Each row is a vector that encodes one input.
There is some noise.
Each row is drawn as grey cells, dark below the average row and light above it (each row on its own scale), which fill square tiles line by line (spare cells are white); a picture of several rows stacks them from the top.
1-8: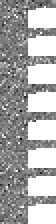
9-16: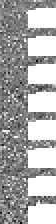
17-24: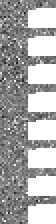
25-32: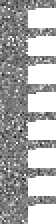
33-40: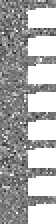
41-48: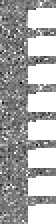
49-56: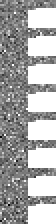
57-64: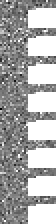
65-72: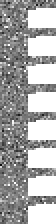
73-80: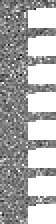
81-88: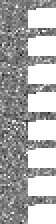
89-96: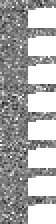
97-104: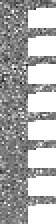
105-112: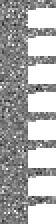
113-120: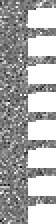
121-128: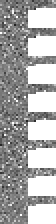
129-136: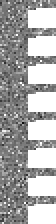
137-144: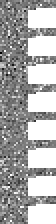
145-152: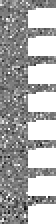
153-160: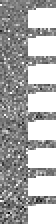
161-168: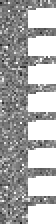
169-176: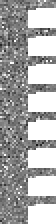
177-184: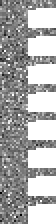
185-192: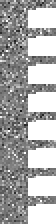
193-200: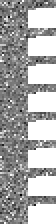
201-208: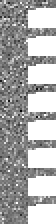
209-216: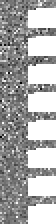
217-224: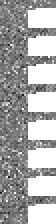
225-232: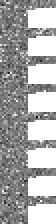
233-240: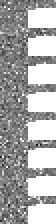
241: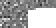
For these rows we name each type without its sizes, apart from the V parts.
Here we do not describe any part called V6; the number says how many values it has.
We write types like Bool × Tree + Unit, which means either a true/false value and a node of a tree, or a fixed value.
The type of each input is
Tree × (Tree + V6).
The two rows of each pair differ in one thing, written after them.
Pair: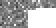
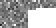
the node of the tree
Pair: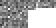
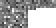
the value of V6
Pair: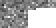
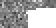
the value of V6
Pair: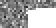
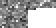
the value of V6
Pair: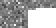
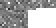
the node of the tree
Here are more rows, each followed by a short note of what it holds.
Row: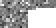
a node of each of two trees
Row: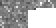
a node of a tree and a value of V6
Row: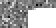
a node of each of two trees
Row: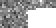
a node of a tree and a value of V6
